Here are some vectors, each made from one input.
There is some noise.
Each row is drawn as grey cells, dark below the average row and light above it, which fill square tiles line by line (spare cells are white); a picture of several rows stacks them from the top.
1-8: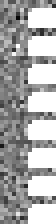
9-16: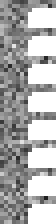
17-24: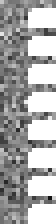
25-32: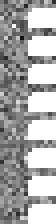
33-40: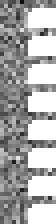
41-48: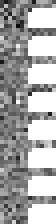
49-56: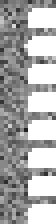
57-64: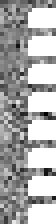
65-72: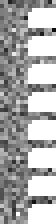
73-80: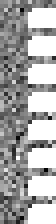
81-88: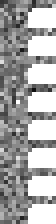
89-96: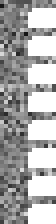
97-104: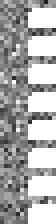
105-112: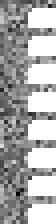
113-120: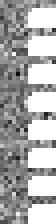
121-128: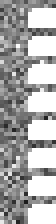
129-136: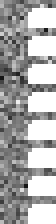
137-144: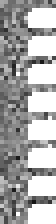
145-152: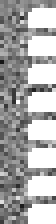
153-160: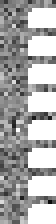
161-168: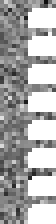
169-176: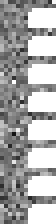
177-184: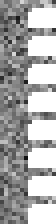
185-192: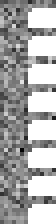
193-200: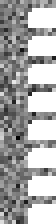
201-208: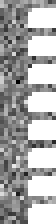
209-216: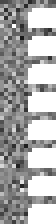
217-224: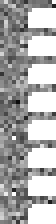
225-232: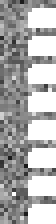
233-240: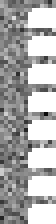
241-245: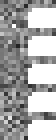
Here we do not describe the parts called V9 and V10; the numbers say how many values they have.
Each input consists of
either a point on a 6-point line and a true/false value, or a value of V9 and a value of V10.
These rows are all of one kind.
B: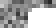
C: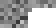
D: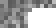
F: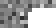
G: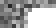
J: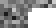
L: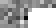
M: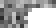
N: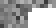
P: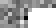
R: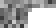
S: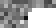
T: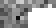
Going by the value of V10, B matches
M and R.
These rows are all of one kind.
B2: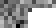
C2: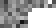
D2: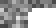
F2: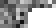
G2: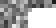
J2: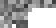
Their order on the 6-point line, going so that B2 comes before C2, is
J2, B2, C2, F2, D2, G2.
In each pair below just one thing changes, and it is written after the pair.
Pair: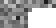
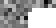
the value of V9
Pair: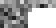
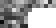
the value of V9
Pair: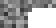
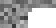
the value of V10
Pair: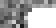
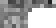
the value of V9
